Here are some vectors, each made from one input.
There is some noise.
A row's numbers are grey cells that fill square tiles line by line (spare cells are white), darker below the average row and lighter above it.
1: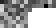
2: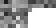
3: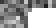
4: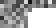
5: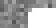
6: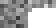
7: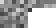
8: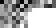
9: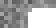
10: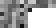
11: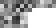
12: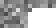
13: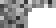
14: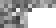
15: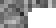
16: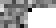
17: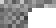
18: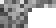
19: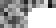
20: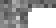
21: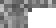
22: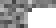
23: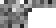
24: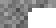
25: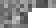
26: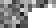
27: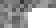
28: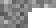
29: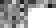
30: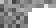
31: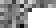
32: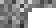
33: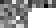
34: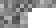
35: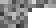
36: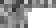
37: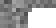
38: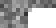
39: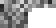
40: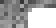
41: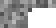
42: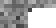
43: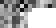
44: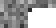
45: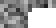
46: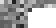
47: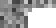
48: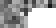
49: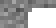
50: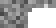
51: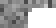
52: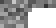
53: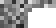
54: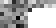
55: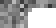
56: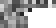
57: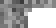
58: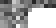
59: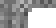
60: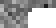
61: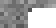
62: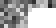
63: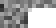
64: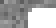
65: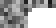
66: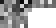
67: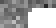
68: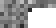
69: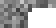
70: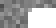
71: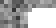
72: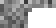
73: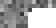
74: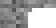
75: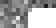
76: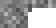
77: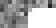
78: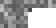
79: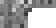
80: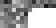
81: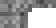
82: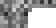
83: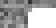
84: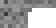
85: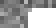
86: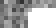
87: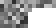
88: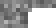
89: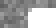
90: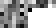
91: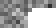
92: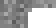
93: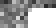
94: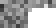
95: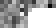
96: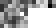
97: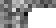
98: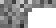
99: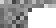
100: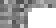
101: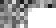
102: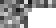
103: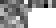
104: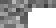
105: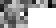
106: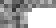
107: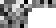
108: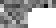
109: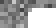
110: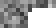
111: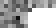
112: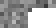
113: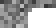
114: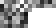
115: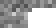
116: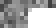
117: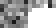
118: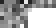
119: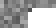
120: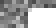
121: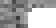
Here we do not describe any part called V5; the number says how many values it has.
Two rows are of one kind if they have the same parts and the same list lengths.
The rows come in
3 kinds.
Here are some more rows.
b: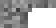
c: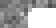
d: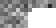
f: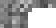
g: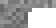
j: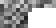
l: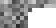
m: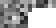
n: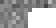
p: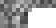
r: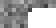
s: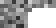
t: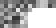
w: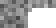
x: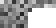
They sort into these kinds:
b, c, f, g, j, l, n, r, w
d, m, p, s
t, x

